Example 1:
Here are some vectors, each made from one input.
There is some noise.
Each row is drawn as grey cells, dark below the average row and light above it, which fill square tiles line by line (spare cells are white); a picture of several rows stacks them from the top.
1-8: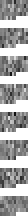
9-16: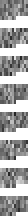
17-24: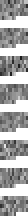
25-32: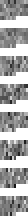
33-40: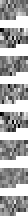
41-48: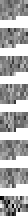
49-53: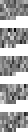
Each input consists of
either a fixed value, or three true/false values.
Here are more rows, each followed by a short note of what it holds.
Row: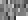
three true/false values
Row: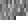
three true/false values
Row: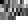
a fixed value
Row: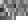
three true/false values
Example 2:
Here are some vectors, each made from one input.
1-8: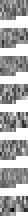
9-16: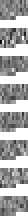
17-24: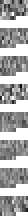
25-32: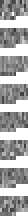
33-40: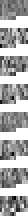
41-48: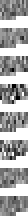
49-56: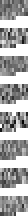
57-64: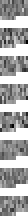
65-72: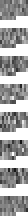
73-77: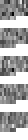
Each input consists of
a point on a 9-point line.
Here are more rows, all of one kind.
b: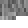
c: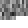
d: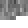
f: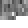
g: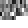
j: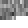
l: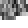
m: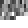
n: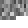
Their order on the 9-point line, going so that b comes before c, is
l, g, n, j, m, d, b, f, c.
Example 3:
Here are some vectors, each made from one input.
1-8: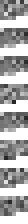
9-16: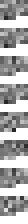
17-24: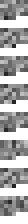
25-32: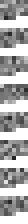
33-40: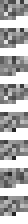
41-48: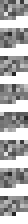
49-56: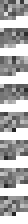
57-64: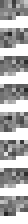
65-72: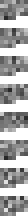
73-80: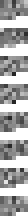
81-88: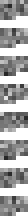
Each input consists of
one of 6 labels.
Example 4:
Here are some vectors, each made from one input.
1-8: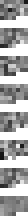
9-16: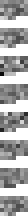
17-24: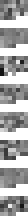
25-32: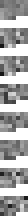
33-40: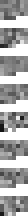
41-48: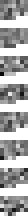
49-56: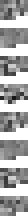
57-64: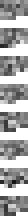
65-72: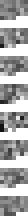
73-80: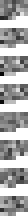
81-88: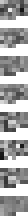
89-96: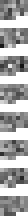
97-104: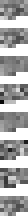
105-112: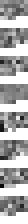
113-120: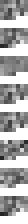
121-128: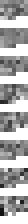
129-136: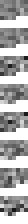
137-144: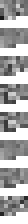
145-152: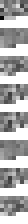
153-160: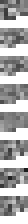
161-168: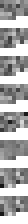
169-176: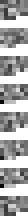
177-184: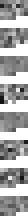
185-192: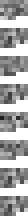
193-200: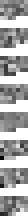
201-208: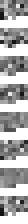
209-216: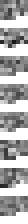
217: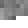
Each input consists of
a node of an 18-node tree.
